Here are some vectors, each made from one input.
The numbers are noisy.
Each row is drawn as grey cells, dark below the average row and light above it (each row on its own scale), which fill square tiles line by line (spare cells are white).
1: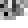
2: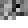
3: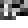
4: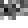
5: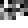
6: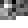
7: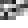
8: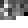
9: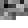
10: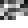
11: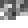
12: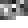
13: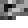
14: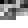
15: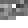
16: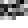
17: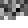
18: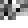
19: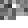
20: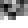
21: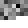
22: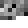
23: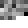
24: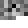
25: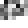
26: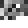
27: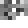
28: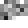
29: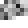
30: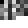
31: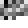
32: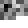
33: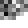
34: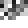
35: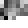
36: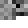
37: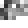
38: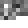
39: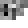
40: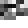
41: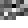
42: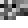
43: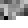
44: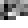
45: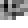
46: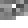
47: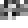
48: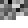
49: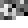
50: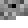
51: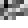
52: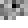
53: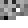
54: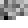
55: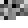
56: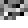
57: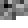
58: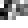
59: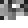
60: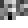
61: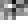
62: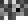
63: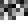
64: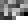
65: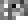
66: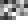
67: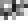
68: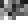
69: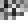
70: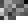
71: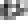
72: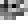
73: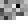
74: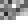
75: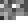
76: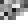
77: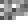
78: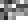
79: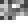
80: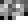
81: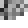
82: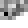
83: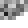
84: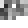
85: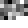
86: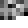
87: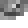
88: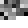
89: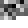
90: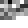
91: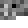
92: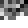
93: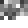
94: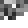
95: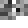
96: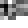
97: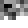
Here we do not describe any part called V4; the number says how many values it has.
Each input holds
a true/false value and a value of V4, together with either a fixed value, or a node of a 7-node tree.
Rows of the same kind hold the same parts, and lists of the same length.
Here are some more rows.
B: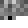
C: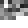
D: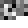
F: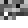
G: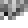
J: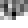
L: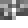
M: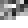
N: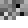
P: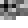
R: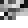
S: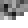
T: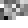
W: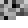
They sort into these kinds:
B, C, D, F, J, N, P, R, S, W
G, L, M, T

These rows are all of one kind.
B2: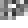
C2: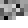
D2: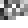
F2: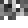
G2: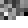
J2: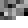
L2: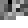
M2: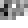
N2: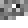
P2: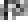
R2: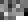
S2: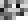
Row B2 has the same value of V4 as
G2 and P2.
